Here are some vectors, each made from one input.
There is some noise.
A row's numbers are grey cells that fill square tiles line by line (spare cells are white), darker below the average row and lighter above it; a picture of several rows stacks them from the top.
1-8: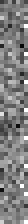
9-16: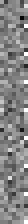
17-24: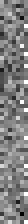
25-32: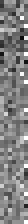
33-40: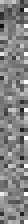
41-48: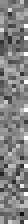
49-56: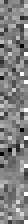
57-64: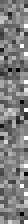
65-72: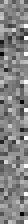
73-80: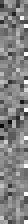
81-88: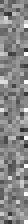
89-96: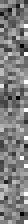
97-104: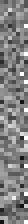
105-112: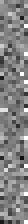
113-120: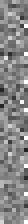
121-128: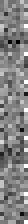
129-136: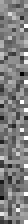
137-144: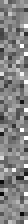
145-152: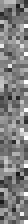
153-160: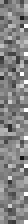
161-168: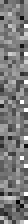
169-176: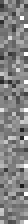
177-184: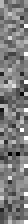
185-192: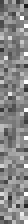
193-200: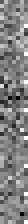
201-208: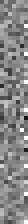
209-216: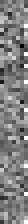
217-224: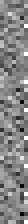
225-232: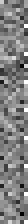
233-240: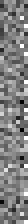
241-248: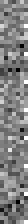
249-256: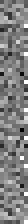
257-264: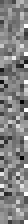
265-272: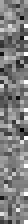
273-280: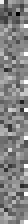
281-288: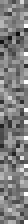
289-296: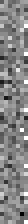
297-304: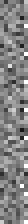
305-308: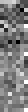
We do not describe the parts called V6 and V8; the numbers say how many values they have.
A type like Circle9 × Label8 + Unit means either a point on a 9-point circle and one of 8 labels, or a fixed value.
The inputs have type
Line7 + Line9 × List2(V8) + Tree10 + V6.
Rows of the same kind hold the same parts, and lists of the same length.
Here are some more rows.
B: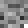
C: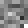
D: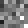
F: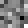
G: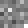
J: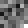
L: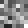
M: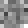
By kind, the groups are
B, C
D
F
G, M
J
L

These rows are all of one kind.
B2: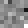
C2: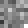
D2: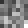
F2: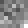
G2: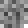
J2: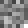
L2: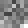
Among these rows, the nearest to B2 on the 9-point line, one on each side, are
D2 and J2.
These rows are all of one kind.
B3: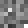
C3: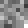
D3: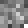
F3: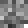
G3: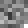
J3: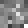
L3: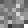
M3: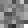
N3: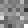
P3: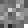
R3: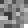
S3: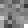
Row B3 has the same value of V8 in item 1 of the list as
F3 and P3.
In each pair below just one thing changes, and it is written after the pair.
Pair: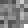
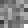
the value of V8 in item 2 of the list
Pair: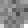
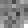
the value of V8 in item 2 of the list
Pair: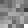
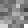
the value of V8 in item 2 of the list
